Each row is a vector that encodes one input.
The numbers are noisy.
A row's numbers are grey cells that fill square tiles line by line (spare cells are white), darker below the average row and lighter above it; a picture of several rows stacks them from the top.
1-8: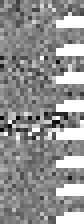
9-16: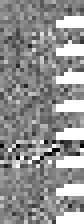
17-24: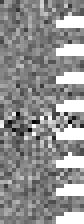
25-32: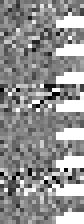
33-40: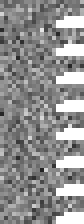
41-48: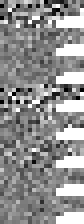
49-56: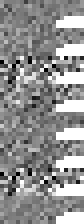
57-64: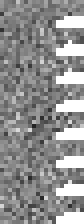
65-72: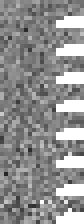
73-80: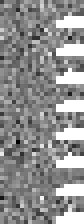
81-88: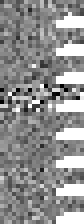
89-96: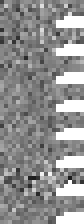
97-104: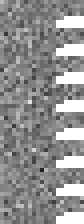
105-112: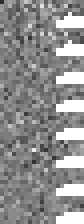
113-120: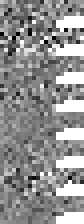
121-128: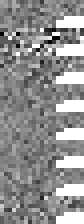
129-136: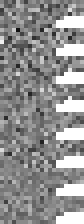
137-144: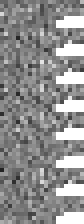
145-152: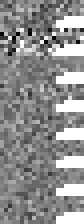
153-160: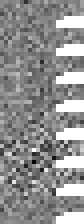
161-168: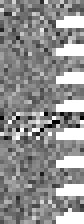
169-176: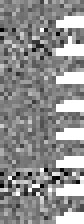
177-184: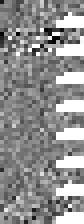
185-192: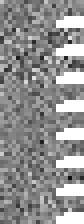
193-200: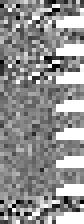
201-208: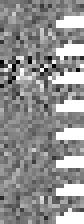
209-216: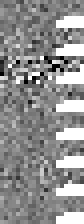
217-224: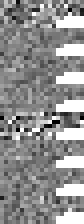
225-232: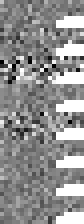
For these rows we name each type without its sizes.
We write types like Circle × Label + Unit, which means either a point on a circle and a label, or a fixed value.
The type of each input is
Circle + List((Label + Line) × Line).
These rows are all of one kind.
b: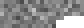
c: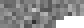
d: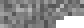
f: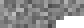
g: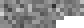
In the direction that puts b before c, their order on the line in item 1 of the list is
b, c, f, d, g.
